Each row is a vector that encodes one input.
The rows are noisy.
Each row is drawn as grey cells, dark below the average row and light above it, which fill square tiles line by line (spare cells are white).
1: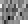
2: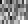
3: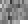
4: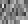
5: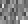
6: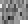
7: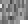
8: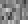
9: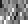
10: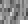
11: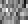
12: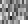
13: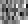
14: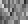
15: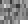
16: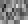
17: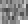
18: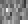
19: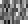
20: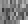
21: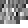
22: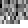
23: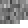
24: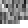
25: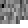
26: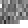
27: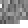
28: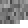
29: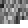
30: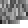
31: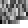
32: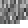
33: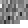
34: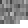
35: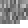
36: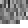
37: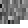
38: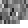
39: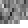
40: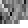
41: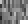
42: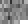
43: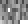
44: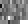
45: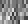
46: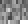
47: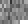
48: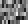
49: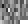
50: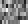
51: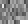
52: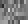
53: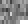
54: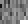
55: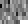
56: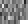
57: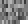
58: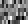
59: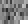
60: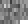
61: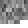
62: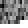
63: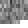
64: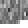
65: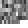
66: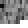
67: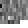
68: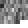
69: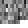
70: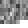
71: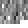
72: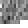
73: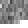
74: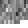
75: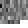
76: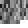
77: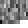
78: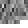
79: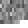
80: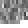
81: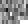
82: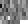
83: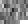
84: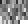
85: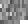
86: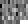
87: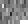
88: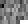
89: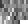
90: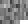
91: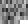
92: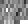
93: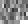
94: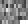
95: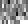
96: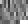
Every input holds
a point on a 6-point line, together with either a point on a 6-point line, or three true/false values.
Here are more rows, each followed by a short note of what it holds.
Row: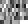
a point on each of two 6-point lines
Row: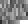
a point on each of two 6-point lines
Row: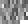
a point on a 6-point line and three true/false values
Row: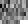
a point on a 6-point line and three true/false values
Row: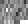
a point on a 6-point line and three true/false values
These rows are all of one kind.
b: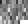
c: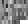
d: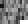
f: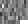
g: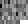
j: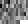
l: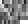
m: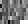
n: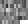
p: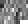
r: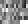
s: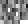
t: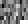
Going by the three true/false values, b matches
c, n, r and s.
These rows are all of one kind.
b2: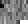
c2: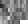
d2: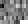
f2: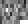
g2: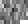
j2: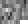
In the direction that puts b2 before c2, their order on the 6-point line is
g2, j2, f2, b2, c2, d2.
